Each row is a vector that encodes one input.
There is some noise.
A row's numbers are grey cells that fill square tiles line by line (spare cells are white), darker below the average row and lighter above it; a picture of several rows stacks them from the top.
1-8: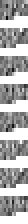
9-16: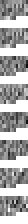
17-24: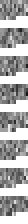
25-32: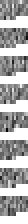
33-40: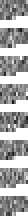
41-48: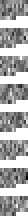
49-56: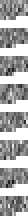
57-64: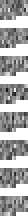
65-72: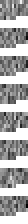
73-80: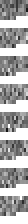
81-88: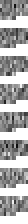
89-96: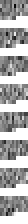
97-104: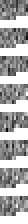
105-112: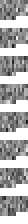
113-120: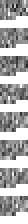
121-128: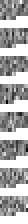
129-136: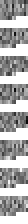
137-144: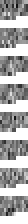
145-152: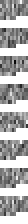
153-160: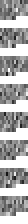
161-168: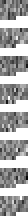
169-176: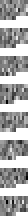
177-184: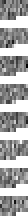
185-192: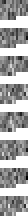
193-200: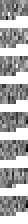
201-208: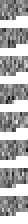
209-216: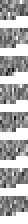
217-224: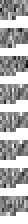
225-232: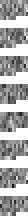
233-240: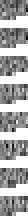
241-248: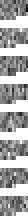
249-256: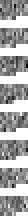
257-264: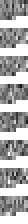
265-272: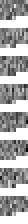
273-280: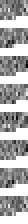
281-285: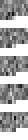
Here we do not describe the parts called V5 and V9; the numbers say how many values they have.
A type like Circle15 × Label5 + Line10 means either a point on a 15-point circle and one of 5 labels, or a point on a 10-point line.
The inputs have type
((Bool × Bool × Bool × Bool + Unit) × V5 + Unit) × (Tree7 + V9).
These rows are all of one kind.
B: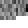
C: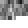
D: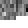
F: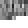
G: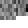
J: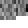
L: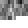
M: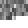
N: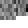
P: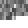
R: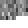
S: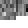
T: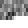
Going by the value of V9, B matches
G, J and N.
